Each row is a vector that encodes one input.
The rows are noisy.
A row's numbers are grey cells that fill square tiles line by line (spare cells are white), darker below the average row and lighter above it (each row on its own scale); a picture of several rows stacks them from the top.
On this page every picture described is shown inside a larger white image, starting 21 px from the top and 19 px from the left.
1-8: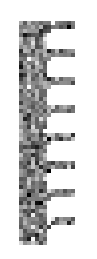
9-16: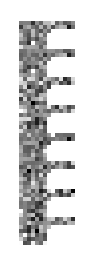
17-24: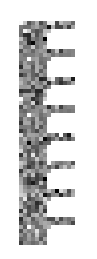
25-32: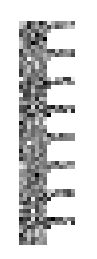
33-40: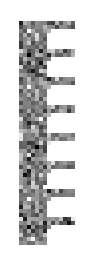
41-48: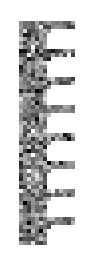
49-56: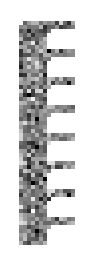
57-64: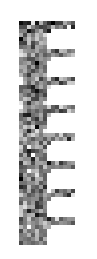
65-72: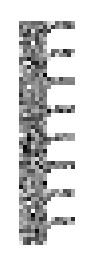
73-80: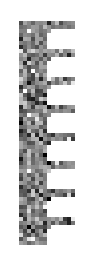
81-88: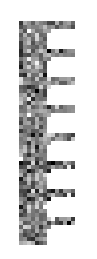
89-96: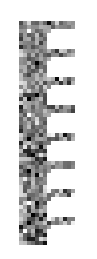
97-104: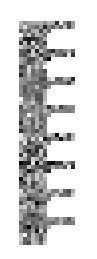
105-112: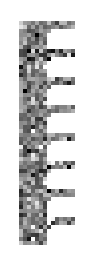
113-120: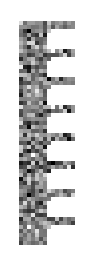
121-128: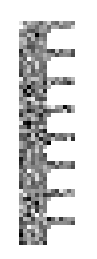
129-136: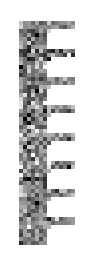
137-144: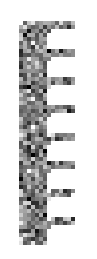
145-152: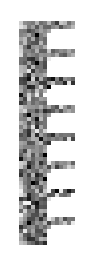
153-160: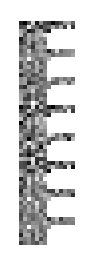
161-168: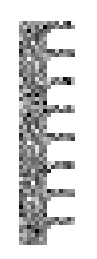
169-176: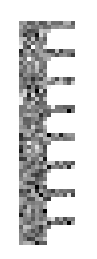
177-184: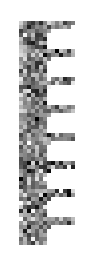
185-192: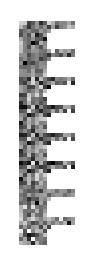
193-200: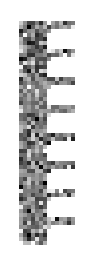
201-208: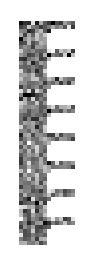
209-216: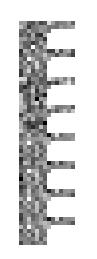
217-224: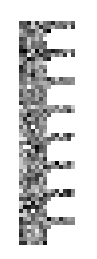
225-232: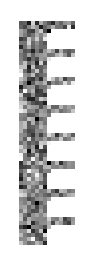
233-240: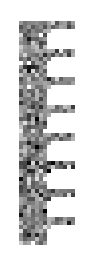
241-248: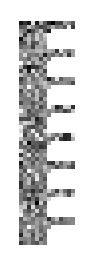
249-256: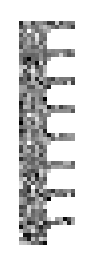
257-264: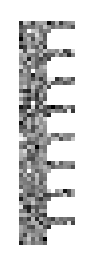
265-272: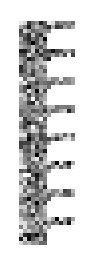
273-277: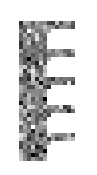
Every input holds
either a point on a 5-point line, or a point on a 7-point line, or a point on a 14-point line and four true/false values.
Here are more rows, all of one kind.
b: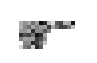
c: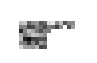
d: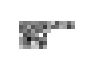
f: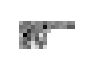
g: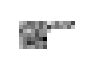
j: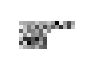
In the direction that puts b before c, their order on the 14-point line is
j, f, d, b, g, c.
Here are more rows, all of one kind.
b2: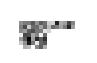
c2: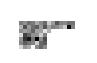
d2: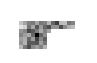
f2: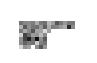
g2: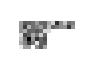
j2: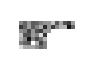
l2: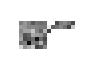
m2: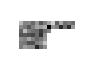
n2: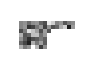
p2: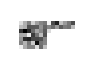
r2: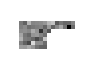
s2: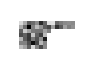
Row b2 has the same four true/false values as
c2, f2, g2 and l2.
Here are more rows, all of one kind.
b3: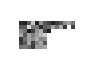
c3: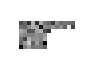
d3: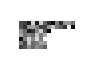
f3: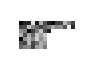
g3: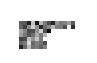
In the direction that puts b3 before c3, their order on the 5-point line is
b3, f3, d3, g3, c3.
